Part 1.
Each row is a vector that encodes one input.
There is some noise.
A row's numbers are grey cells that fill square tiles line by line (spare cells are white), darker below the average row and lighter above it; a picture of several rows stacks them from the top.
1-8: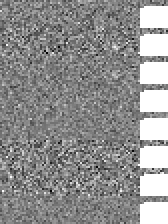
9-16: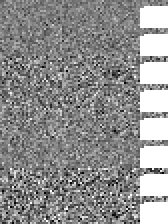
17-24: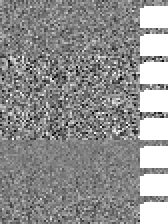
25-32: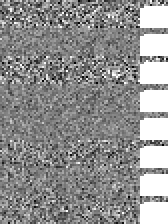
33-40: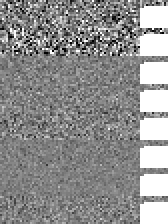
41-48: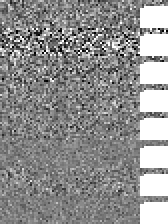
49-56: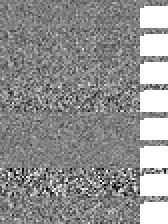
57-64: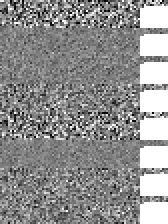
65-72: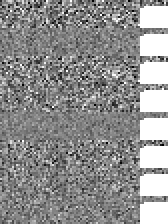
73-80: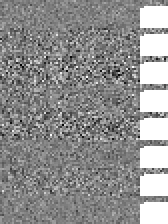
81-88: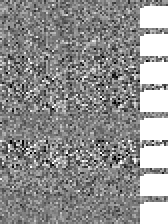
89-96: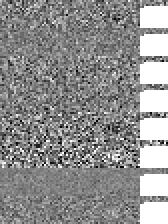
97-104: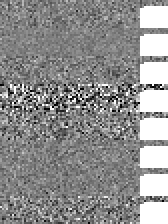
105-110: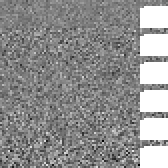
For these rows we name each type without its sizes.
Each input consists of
a list of points on a line.
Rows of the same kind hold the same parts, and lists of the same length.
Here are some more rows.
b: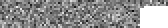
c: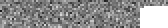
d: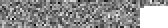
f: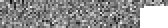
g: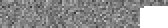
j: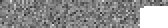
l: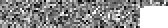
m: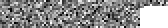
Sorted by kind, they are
b, d, g, m
c, j
f
l

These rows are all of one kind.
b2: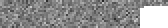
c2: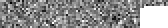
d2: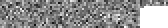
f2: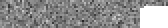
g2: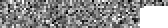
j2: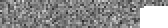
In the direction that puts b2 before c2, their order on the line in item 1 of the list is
d2, b2, f2, j2, g2, c2.
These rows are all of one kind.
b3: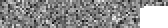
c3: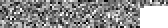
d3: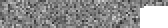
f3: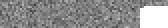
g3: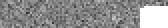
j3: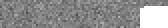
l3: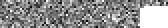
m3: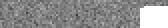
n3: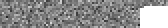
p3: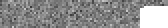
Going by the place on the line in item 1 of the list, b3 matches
d3, g3, j3 and m3.
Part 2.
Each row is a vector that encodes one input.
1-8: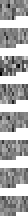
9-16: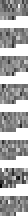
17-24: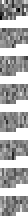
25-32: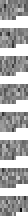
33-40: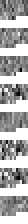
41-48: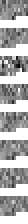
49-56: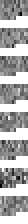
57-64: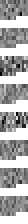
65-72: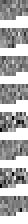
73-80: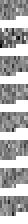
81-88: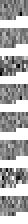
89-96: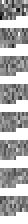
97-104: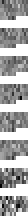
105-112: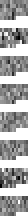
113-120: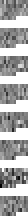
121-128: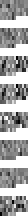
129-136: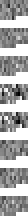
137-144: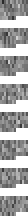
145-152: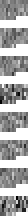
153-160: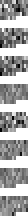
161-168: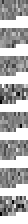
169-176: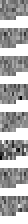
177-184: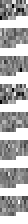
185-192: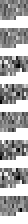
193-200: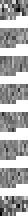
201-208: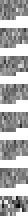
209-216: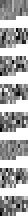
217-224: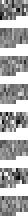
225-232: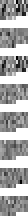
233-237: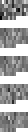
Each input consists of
either one of 5 labels, or two labels (each one of 10).
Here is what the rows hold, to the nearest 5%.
About 25% of them hold one of 5 labels. The rest hold two labels (each one of 10).
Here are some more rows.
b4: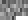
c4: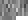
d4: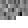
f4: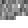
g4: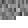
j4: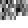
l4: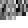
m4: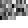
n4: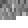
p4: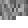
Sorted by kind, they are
b4, c4, d4, f4, g4, n4, p4
j4, l4, m4

